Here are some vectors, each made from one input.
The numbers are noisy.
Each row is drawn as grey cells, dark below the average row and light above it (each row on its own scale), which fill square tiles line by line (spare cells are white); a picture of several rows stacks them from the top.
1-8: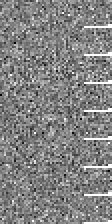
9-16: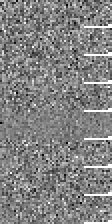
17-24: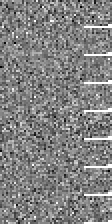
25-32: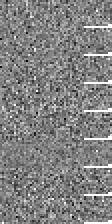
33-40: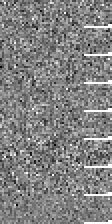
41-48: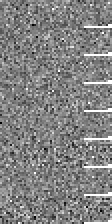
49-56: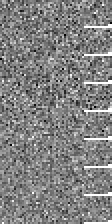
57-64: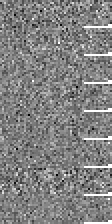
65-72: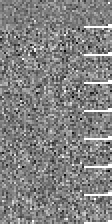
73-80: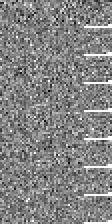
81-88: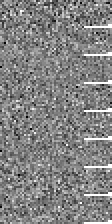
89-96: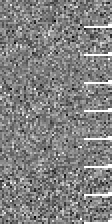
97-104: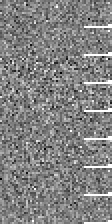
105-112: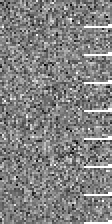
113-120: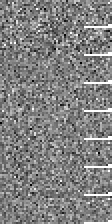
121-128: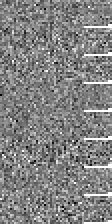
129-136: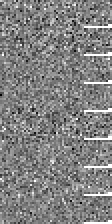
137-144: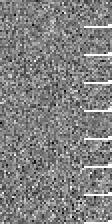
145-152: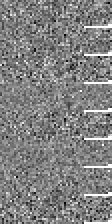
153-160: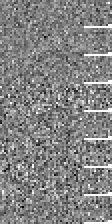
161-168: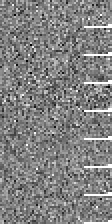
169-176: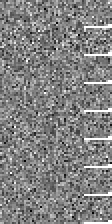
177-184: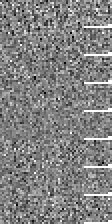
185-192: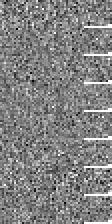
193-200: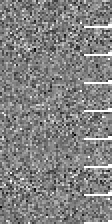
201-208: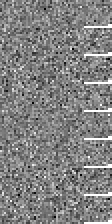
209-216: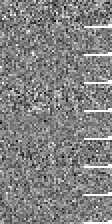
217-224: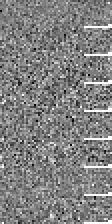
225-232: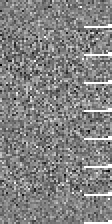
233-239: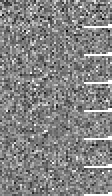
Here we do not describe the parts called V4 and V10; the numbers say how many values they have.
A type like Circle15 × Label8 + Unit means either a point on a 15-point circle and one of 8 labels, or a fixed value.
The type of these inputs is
Bool × (Line9 + V10) + Line7 × V4.
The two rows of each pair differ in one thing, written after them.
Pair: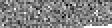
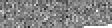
the true/false value
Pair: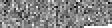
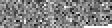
the true/false value
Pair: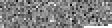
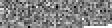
the true/false value
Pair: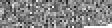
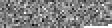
the true/false value
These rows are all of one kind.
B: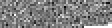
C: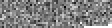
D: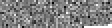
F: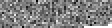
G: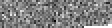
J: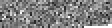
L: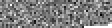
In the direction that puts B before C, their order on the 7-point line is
F, D, L, J, B, G, C.
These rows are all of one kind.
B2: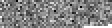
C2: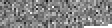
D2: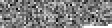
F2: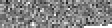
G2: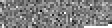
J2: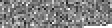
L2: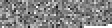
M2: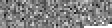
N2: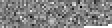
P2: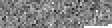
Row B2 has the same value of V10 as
D2 and L2.
